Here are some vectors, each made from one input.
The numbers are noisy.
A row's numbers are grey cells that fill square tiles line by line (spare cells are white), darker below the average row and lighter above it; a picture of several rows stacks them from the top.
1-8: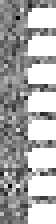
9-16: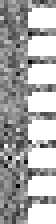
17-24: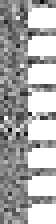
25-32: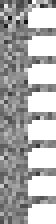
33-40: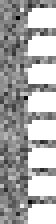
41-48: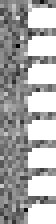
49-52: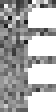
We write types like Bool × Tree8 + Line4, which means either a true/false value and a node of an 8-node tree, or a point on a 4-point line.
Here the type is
List2(Line4).
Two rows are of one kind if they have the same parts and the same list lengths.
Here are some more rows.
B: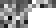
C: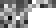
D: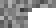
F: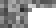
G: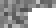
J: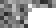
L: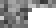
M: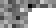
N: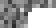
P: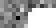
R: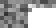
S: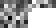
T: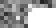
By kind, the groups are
B, C, S
D, F, G, J, L, R, T
M, N, P

